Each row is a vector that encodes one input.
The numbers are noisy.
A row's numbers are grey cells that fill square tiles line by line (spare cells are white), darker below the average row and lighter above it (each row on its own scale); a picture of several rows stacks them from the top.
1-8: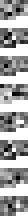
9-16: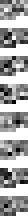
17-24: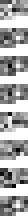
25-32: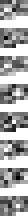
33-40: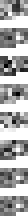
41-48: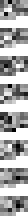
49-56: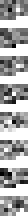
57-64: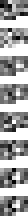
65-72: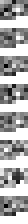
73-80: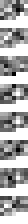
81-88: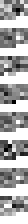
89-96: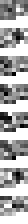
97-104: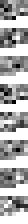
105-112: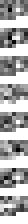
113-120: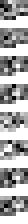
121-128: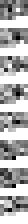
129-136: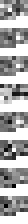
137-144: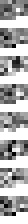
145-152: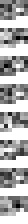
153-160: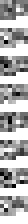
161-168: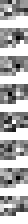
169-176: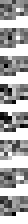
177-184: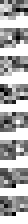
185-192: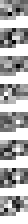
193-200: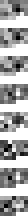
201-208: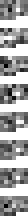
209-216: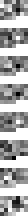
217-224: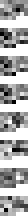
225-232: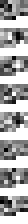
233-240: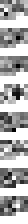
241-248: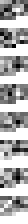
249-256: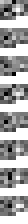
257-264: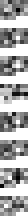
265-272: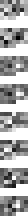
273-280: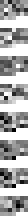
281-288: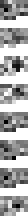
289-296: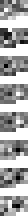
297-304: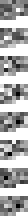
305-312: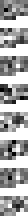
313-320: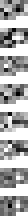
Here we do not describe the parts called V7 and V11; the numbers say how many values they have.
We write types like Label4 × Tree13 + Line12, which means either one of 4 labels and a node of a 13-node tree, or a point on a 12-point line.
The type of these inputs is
(Line8 + V7) × V11 + List2(Bool × Line12).
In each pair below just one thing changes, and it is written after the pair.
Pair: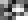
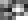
the true/false value in item 2 of the list
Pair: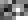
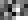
the true/false value in item 1 of the list
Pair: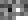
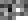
the true/false value in item 2 of the list
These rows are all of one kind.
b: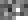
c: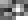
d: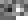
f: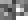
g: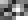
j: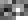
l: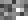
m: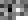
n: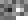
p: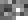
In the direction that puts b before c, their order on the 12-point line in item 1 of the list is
f, d, n, m, l, b, p, j, g, c.
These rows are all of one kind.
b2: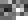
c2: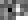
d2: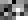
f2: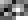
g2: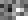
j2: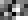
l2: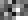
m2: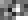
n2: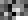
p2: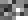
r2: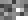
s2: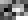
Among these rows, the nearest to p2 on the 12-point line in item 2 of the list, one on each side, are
c2 and j2.
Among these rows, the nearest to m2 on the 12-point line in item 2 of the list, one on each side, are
f2 and j2.
